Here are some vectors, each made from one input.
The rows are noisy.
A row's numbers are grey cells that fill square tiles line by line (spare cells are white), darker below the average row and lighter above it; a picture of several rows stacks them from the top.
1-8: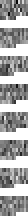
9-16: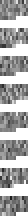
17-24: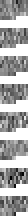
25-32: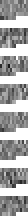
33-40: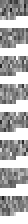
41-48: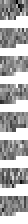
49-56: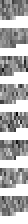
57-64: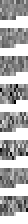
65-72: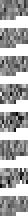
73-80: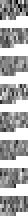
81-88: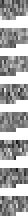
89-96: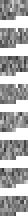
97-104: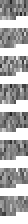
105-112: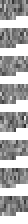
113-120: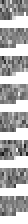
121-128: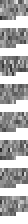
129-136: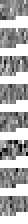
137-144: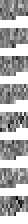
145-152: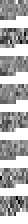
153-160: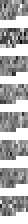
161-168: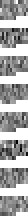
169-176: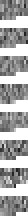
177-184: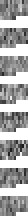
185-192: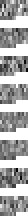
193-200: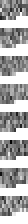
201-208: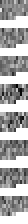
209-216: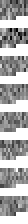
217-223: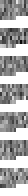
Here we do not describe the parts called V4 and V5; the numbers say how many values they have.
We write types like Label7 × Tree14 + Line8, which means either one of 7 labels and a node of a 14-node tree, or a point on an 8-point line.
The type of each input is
(Bool × Bool × Bool × Bool × Label8 × V4 + Unit) × V5.
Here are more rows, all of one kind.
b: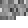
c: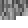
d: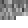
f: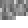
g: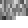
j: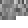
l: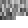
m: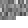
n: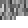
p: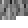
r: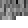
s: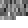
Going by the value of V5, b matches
f, g, j and m.
